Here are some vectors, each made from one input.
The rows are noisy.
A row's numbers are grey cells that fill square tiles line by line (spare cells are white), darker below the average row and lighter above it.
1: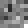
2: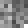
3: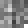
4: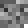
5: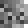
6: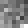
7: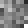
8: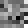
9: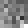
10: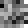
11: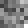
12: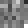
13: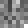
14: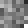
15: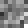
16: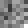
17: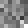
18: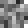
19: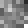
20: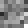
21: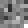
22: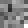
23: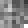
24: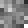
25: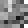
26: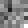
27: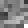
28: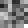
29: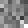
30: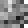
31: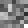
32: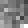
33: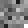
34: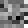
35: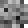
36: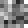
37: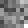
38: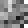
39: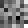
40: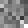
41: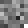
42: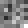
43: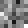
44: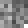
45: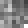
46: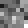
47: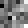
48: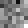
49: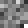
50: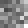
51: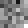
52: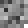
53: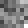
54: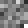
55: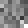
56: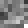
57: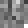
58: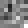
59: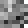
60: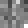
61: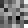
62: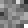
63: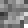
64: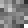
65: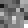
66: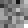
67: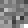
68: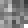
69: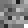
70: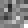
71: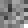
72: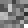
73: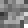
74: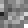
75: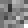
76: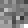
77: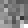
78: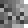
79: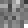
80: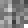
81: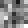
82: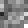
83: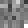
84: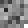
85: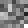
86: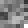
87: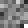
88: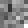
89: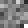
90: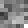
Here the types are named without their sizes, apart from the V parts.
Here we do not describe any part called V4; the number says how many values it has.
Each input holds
a point on a line, together with either a label, or a true/false value and a value of V4.
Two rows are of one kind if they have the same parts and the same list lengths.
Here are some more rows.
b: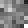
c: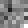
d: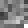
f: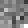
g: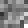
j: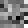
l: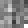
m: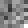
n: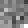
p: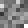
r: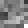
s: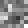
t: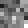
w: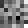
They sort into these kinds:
b, c, d, f, g, l, m, n, p, r
j, s, t, w

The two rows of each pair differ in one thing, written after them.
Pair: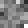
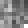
the place on the line
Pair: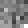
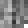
the true/false value
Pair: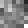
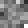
the place on the line
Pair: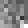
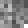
the true/false value
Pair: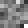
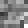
the place on the line
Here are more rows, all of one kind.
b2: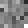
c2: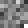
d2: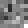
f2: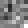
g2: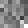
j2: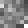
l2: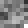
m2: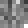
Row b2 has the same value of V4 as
c2 and d2.
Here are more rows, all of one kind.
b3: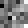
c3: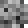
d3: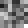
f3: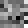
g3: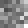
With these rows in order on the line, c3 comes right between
f3 and g3.
